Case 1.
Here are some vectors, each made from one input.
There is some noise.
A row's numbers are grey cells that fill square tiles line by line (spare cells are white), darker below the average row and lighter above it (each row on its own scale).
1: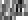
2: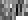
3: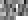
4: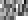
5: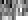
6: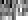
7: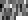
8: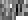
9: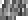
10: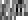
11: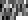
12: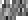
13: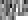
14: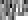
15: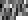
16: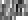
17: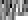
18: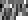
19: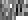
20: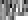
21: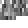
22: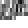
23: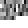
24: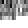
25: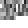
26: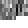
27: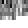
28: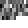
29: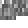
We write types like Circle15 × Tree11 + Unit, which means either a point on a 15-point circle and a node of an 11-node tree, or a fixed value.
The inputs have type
Line7.
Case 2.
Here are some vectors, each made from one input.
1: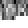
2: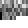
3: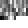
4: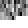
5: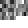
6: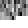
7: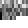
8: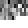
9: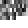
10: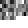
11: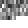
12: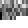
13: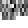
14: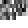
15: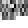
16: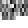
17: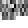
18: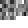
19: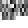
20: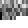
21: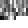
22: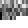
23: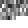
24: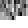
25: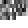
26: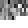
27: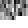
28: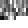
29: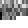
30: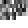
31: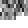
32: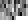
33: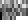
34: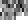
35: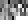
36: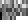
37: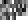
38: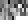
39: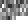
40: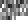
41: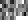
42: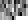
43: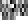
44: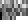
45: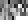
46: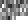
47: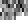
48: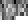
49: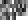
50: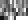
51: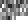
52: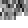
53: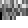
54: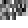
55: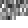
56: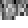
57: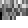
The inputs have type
Circle10.
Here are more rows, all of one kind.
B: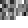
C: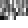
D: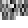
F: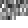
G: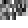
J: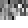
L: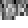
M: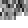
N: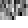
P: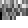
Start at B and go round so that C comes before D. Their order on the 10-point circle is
B, P, C, F, M, G, N, J, L, D.
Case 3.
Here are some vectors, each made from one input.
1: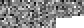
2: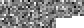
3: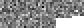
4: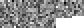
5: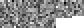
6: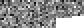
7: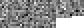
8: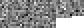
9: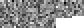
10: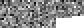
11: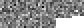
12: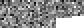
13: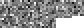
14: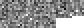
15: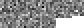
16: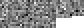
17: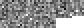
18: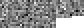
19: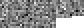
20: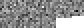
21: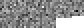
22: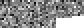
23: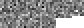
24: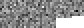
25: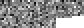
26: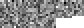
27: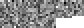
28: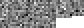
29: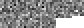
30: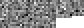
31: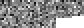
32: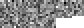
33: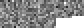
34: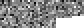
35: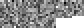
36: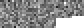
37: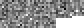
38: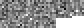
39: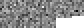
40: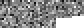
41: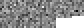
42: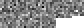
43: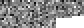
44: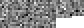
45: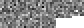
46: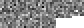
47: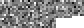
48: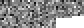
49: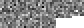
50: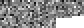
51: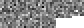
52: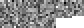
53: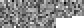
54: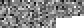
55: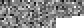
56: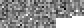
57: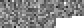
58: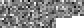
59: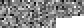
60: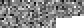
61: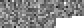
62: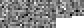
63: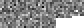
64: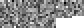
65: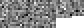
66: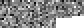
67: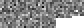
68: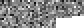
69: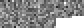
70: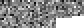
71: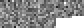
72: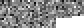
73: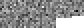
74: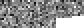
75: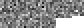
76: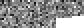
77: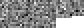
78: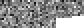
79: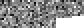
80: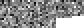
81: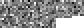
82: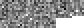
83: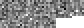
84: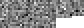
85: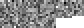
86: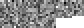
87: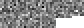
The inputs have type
Bool × Bool × Bool.
